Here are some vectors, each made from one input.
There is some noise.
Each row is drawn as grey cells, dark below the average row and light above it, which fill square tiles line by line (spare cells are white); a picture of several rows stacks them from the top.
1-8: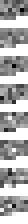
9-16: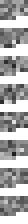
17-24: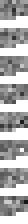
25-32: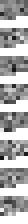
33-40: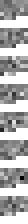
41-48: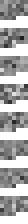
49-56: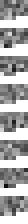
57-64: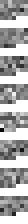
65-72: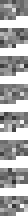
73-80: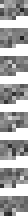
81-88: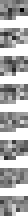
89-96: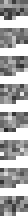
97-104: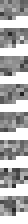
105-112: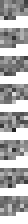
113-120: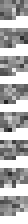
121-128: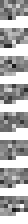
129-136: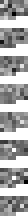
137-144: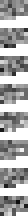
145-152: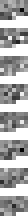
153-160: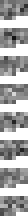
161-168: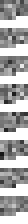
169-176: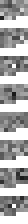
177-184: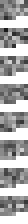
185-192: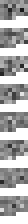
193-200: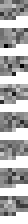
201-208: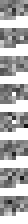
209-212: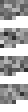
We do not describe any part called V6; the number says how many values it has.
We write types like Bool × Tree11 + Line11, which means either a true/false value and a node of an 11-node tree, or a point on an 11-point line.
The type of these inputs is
(Bool × Line4 + V6) × Line4 + Label8.
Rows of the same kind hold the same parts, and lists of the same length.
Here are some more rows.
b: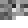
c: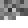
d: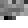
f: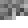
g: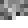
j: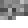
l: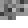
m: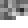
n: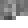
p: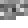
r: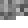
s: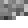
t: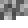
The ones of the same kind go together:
b, c, f, g, l, m, n
d, r, s
j, p, t

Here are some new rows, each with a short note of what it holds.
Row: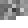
one of 8 labels
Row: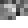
a point on a 4-point line and a value of V6
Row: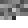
a point on each of two 4-point lines and a true/false value
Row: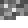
a point on each of two 4-point lines and a true/false value
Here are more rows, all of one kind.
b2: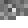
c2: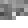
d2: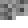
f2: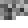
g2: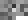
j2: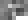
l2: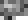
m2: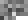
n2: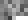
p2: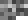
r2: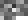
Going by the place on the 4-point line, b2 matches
c2, d2, f2 and m2.
